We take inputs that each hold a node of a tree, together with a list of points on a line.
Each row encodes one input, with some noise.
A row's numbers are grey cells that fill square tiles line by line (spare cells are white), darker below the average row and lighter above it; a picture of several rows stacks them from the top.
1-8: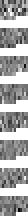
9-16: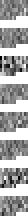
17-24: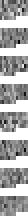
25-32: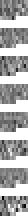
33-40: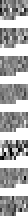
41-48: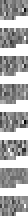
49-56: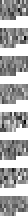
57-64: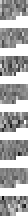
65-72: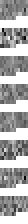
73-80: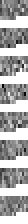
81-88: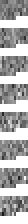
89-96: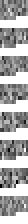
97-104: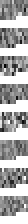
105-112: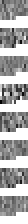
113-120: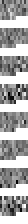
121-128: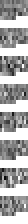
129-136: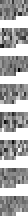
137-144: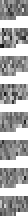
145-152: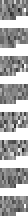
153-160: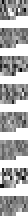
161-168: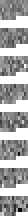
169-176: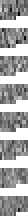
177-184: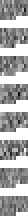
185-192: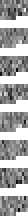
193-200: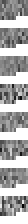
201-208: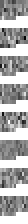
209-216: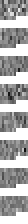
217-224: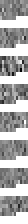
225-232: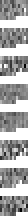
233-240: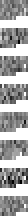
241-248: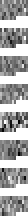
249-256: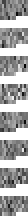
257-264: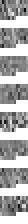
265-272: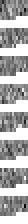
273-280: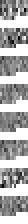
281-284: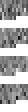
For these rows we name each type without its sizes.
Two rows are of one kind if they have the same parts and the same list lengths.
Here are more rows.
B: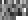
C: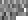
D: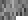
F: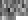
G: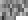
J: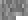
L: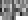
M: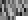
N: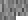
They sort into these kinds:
B, D, M
C, G, J, L, N
F

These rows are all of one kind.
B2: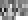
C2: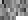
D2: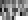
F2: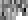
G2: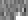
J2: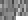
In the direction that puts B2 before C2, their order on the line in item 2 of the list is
G2, D2, B2, F2, J2, C2.
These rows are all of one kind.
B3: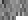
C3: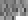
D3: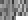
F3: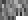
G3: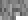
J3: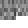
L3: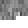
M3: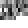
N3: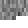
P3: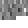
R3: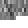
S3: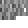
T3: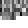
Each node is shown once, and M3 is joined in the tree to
C3 and G3.
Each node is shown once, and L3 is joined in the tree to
B3 and G3.
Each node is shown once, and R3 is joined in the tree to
C3.
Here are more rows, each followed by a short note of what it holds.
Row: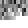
a node of a tree, together with the empty list
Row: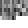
a node of a tree, together with a list of two items
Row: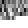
a node of a tree, together with a list of one item
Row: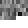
a node of a tree, together with a list of one item
